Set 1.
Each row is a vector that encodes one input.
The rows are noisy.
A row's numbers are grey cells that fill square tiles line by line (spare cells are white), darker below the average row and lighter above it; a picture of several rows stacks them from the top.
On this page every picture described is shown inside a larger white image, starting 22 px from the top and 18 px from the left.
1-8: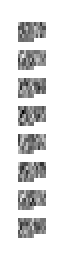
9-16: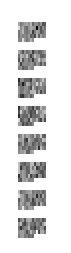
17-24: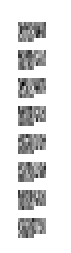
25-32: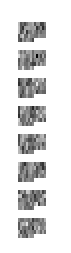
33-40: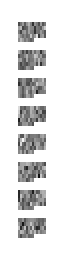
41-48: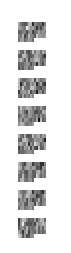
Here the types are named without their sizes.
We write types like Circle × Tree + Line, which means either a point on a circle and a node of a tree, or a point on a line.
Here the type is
Bool × Bool × Bool × Bool.
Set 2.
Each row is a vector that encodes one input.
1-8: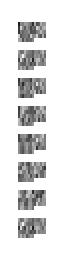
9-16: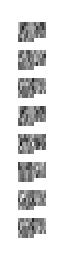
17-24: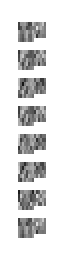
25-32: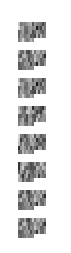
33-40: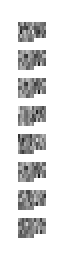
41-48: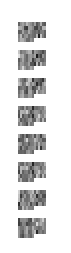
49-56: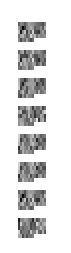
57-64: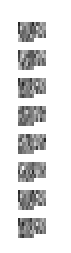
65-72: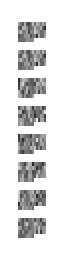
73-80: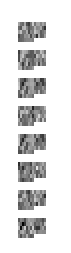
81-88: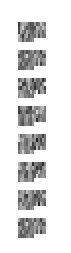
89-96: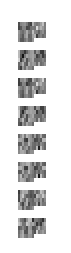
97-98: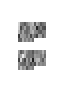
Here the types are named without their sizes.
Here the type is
Bool × Bool × Bool × Bool.
